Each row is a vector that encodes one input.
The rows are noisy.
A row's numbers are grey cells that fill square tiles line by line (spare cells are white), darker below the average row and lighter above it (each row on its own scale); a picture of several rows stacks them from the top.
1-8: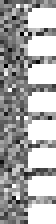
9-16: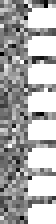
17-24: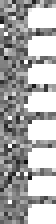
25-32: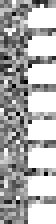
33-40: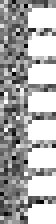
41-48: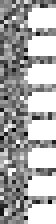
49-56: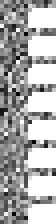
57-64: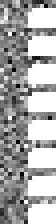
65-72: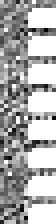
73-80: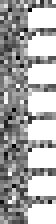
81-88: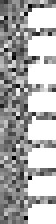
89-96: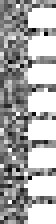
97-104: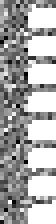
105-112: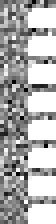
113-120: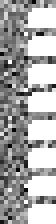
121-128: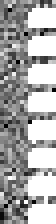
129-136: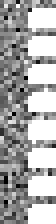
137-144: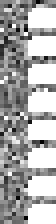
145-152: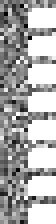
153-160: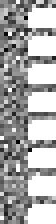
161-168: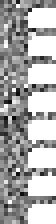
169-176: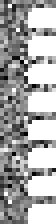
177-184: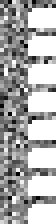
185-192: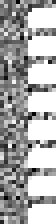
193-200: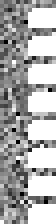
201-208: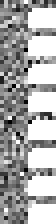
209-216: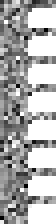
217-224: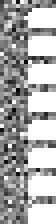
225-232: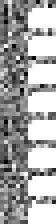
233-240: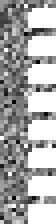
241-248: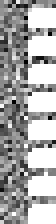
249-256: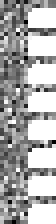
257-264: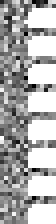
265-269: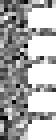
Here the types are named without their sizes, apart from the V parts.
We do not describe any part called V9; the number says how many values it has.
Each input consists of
a value of V9, together with either a label, or a point on a line.
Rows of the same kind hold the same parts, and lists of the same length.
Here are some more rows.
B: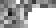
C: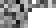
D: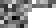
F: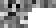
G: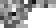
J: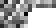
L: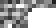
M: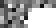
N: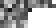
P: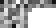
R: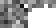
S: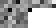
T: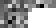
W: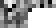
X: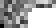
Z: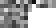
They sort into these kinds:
B, F, G, P, Z
C, D, J, L, M, N, R, S, T, W, X

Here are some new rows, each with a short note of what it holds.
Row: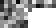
a point on a line and a value of V9
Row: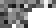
a point on a line and a value of V9
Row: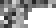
a label and a value of V9
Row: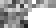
a point on a line and a value of V9
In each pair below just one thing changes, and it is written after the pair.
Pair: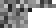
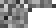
the place on the line
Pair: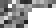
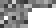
the place on the line
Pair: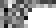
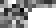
the place on the line
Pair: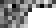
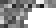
the value of V9
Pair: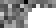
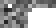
the value of V9
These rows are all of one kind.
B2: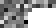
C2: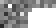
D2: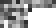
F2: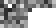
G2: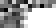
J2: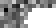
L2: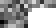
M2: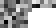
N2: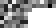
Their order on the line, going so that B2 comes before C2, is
M2, D2, L2, B2, G2, N2, J2, F2, C2.
